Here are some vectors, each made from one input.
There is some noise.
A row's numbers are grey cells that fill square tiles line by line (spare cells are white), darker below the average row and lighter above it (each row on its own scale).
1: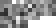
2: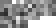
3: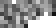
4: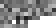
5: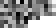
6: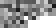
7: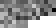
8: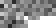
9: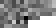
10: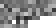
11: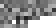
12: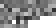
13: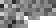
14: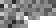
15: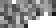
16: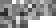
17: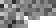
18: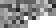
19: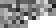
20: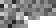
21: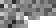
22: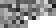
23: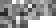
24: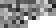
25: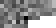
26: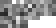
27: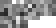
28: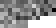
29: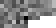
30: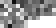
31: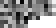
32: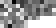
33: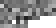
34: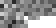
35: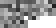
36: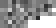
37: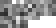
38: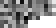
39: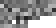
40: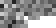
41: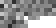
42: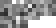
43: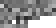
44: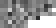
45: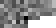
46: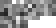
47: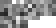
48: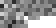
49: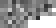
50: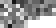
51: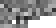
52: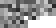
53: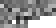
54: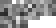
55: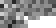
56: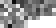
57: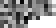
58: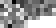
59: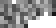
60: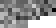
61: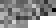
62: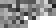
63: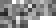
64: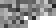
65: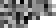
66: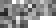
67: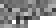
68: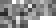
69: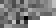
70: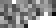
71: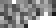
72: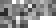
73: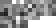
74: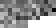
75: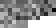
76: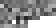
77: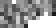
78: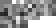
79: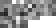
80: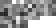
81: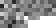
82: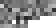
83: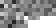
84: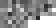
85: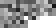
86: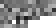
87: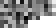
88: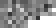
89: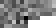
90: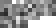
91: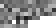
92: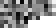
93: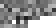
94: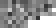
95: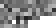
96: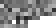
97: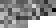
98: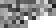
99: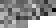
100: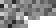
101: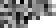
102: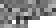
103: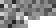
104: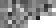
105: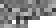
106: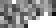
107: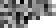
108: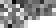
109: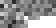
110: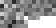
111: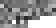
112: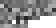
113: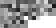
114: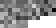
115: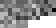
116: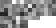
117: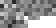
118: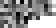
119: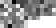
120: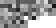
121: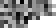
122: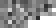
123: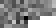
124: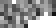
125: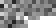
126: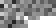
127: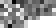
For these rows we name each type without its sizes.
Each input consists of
a point on a line.
